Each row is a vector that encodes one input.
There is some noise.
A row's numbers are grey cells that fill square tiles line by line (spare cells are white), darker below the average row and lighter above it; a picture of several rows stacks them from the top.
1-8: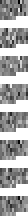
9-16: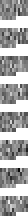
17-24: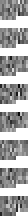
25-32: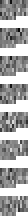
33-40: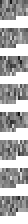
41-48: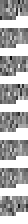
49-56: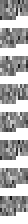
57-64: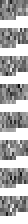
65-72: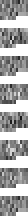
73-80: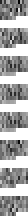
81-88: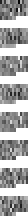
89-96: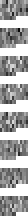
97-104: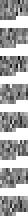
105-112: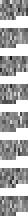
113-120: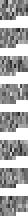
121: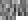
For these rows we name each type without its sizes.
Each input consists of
a point on a line and three true/false values.
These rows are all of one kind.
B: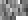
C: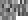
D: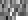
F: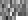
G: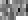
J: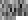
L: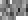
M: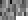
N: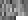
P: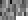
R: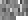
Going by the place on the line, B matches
J, M, N and P.
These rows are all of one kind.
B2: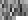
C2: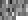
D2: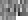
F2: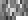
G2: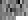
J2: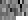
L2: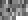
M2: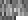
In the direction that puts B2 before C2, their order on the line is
F2, B2, M2, J2, G2, D2, C2, L2.
